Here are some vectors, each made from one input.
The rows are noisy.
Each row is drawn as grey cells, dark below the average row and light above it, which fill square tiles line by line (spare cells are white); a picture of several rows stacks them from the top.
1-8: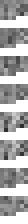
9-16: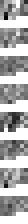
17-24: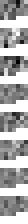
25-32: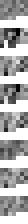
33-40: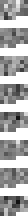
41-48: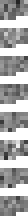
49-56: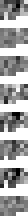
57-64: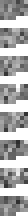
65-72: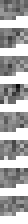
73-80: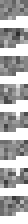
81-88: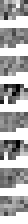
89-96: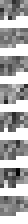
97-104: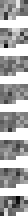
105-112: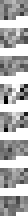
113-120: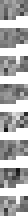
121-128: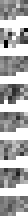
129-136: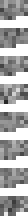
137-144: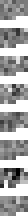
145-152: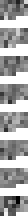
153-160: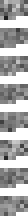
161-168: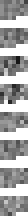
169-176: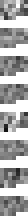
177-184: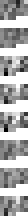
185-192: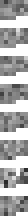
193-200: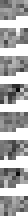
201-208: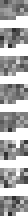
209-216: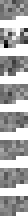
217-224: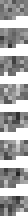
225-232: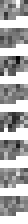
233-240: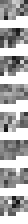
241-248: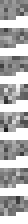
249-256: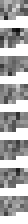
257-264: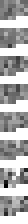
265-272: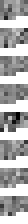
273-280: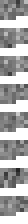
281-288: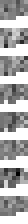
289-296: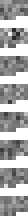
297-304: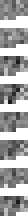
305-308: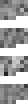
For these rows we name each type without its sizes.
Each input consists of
either four true/false values, or a list of points on a line.
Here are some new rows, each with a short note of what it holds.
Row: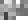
the empty list
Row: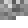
the empty list
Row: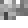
the empty list
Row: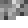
a list of two items
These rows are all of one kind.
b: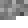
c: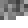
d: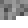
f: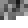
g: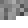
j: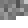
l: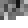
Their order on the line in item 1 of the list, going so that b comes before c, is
b, c, f, g, d, l, j.
